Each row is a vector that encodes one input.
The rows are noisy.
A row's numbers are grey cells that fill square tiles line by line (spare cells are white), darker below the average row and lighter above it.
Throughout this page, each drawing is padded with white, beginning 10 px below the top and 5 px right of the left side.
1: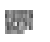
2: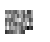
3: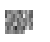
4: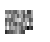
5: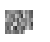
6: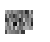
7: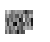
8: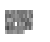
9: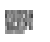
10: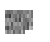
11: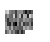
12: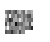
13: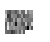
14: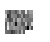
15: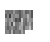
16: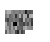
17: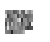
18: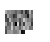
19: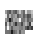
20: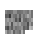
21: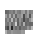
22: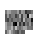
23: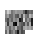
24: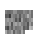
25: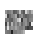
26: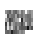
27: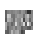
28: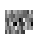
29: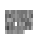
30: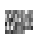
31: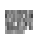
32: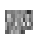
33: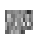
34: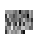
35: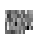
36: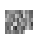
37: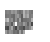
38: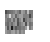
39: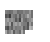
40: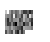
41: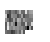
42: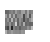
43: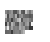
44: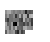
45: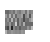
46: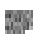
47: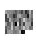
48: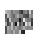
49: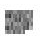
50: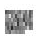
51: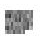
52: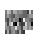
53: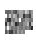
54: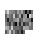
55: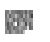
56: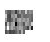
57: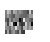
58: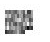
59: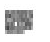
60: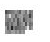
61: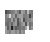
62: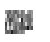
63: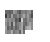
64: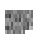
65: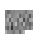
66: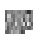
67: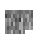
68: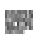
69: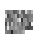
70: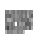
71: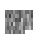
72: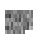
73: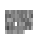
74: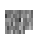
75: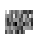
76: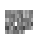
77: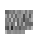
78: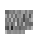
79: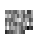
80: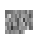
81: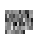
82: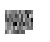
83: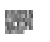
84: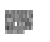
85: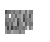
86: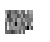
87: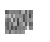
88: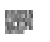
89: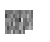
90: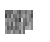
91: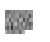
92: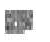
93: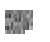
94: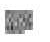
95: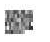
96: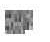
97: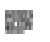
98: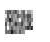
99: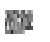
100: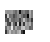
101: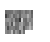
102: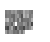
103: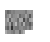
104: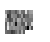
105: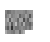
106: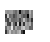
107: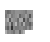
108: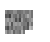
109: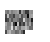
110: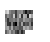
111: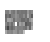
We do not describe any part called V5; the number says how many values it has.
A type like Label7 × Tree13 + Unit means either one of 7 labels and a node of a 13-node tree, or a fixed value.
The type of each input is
Bool × List2(V5) + Line3 × Line4.
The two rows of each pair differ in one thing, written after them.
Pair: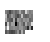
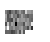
the value of V5 in item 2 of the list
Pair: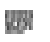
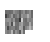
the value of V5 in item 1 of the list
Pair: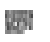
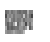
the value of V5 in item 2 of the list
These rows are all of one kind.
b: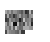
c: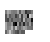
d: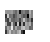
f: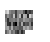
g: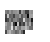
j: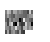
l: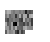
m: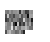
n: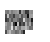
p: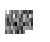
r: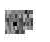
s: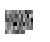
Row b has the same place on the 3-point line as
f, l and r.
